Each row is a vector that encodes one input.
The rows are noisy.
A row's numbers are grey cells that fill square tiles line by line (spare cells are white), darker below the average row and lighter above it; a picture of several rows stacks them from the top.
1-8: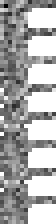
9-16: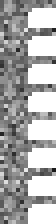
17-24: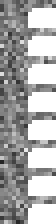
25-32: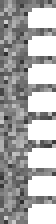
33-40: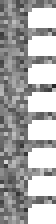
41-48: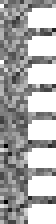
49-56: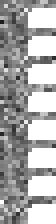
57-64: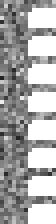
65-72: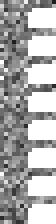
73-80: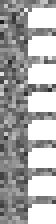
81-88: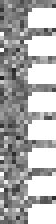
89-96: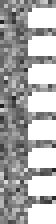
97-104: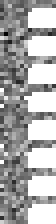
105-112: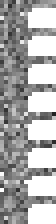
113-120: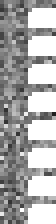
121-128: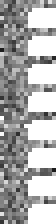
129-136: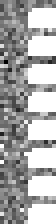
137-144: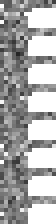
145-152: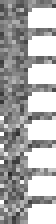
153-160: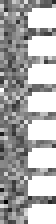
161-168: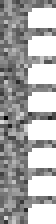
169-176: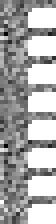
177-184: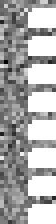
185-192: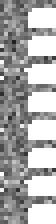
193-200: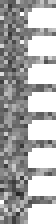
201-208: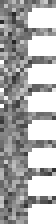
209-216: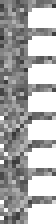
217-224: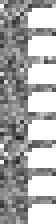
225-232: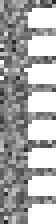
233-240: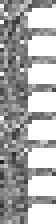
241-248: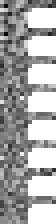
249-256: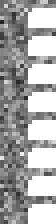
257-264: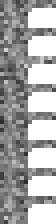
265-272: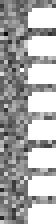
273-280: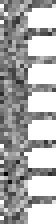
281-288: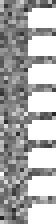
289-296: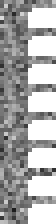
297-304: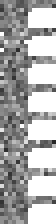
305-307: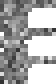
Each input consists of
either a point on an 8-point circle, or a point on a 7-point line, or a point on an 11-point line.
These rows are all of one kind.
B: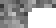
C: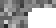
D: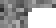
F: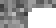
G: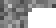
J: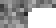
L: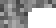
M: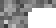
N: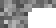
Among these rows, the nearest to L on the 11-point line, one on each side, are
B and N.
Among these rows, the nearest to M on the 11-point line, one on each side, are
C and N.
